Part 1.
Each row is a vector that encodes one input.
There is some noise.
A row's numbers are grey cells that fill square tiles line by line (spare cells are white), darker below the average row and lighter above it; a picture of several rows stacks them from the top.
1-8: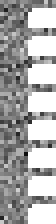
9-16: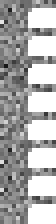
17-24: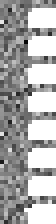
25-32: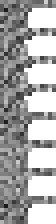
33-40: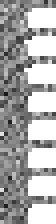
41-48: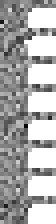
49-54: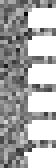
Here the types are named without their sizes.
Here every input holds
three true/false values.
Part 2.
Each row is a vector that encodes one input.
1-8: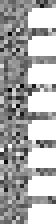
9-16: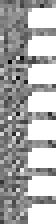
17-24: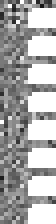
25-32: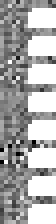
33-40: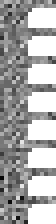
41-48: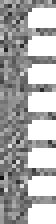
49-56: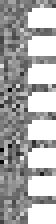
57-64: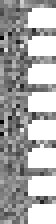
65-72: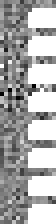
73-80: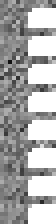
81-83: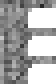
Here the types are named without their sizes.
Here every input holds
three true/false values.
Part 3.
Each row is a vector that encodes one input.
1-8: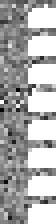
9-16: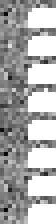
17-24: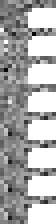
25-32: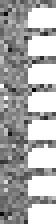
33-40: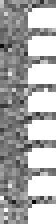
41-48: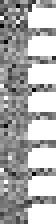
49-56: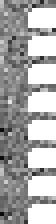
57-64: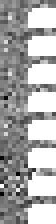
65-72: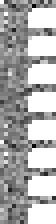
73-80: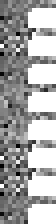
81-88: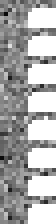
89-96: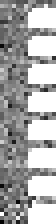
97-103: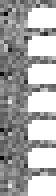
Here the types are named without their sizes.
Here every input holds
either a fixed value, or a node of a tree.
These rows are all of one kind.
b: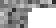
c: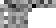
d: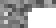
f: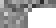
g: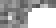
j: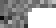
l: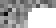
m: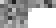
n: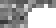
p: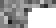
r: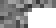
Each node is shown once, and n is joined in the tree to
g.
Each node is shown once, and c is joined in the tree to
f.
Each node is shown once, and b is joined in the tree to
d and p.
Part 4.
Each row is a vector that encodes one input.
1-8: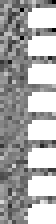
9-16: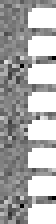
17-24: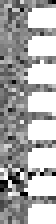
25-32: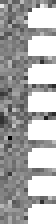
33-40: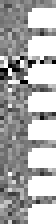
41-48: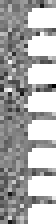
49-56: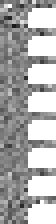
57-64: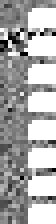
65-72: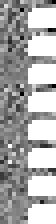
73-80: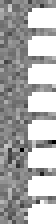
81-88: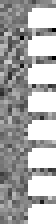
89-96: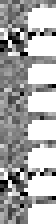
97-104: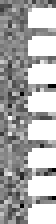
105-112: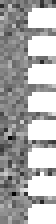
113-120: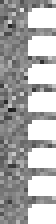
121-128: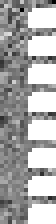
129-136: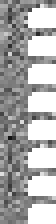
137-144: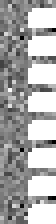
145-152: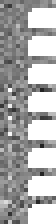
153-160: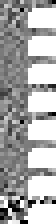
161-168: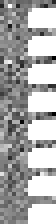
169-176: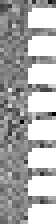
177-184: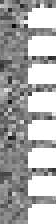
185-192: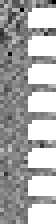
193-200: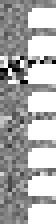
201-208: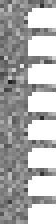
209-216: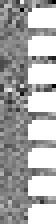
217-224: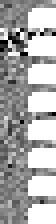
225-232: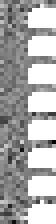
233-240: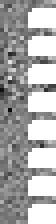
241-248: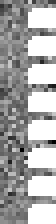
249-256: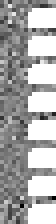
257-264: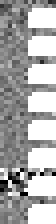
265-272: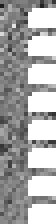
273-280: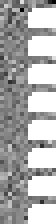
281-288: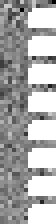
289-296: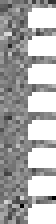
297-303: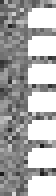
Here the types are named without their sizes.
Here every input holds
either a fixed value, or four true/false values.
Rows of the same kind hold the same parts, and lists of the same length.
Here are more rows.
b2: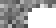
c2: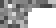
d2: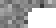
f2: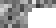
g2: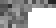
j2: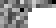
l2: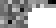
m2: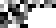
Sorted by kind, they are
b2, c2, d2, f2, g2, j2, l2
m2

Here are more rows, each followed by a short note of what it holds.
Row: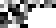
a fixed value
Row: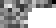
four true/false values
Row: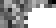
four true/false values
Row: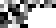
a fixed value
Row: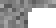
four true/false values
